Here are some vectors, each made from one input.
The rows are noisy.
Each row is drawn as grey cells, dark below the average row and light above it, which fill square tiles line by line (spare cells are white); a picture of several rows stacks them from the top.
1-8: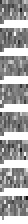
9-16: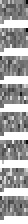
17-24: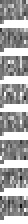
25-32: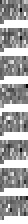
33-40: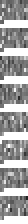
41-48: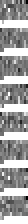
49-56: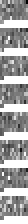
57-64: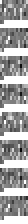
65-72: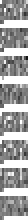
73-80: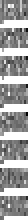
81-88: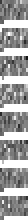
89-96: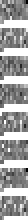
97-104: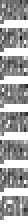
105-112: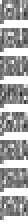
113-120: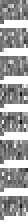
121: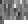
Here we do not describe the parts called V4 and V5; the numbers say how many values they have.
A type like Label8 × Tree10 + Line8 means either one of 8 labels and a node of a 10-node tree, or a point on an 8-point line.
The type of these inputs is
Bool × V4 + Line6 + V5.
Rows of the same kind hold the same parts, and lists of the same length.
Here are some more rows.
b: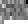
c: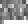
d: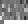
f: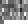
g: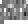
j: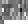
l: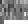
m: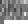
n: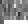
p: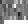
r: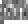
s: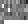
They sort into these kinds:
b, d, s
c, g, r
f, j, l, m, n, p

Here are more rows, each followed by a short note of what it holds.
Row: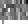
a value of V5
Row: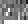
a value of V5
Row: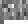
a true/false value and a value of V4
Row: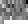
a value of V5
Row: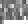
a true/false value and a value of V4
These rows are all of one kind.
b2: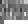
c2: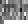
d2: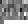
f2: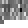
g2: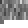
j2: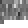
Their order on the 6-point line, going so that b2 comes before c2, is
j2, g2, b2, d2, c2, f2.
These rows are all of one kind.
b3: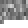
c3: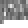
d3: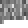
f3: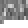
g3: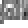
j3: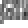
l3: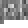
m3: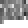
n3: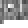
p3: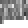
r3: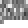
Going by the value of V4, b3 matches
c3, f3 and r3.
